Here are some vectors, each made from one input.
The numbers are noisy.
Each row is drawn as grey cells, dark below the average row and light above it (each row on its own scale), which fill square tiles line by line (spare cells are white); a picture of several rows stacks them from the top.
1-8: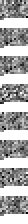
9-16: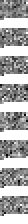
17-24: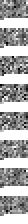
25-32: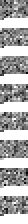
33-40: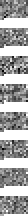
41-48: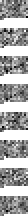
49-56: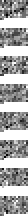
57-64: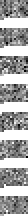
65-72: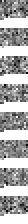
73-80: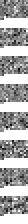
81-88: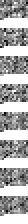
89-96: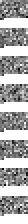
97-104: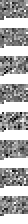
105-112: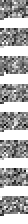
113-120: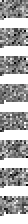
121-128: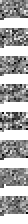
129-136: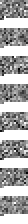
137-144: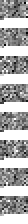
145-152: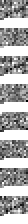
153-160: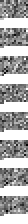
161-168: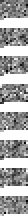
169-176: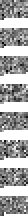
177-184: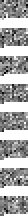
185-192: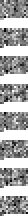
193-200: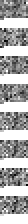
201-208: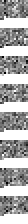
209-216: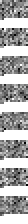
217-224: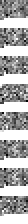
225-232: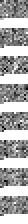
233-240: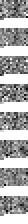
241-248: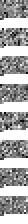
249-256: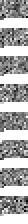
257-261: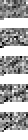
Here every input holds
a point on each of five 6-point lines.
